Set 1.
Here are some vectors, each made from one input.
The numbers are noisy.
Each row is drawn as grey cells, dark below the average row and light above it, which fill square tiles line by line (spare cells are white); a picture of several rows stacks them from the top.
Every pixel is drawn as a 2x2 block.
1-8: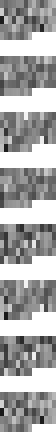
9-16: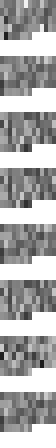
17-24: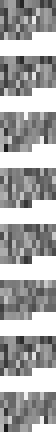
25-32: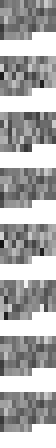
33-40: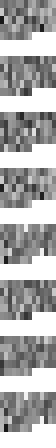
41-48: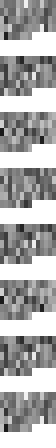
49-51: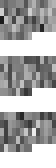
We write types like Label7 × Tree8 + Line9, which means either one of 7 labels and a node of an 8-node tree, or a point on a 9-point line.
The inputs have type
Label5.
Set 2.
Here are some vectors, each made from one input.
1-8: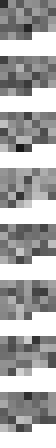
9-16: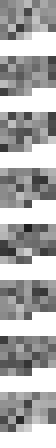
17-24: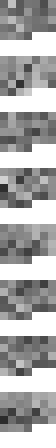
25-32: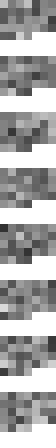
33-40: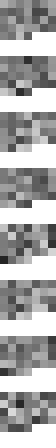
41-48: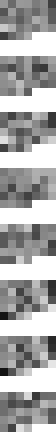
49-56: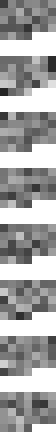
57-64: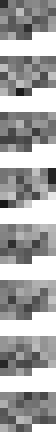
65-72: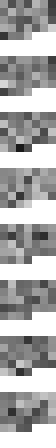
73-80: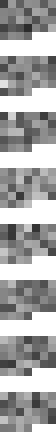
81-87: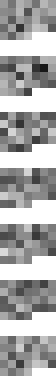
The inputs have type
Tree13.
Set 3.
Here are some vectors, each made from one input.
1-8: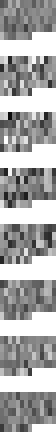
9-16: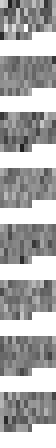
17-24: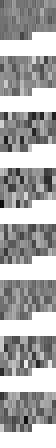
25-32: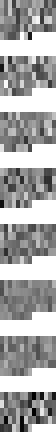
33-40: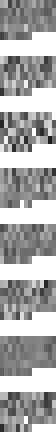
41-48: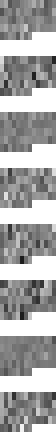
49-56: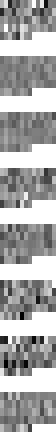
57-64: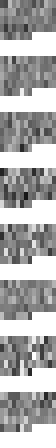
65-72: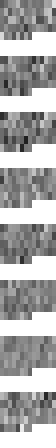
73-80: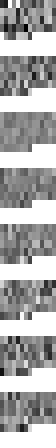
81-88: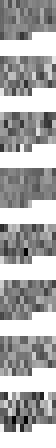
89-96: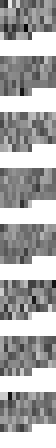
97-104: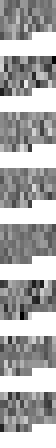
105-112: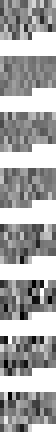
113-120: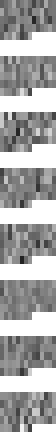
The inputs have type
Tree13 + Unit.
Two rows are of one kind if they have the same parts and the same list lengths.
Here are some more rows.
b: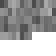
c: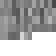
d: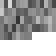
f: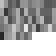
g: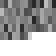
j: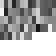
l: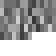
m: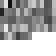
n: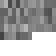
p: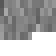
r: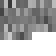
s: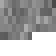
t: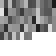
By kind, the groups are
b, c, f, g, j, l, m, n, p, r, s, t
d

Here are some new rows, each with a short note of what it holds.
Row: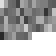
a fixed value
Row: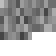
a fixed value
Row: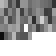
a node of a 13-node tree
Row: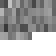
a node of a 13-node tree
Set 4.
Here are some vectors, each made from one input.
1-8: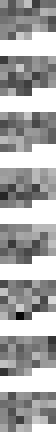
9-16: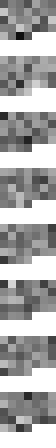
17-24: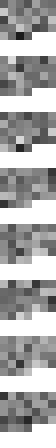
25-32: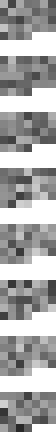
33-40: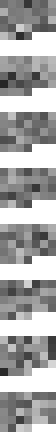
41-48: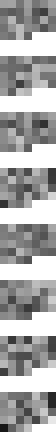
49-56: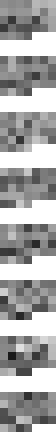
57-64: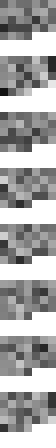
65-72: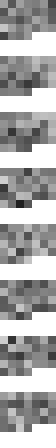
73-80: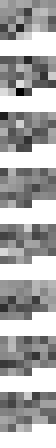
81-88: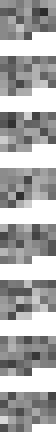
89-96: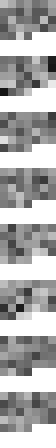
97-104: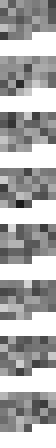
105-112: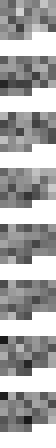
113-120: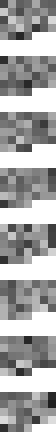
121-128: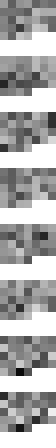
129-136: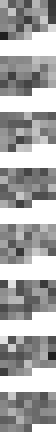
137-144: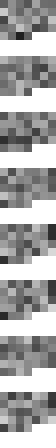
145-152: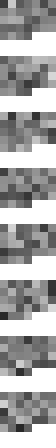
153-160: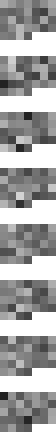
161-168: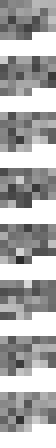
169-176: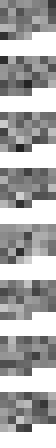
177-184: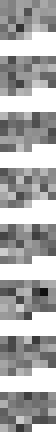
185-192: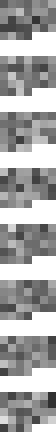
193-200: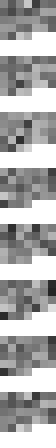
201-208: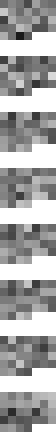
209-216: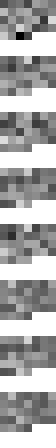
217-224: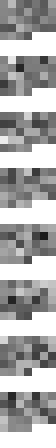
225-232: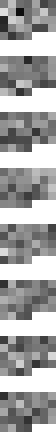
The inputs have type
Tree13.
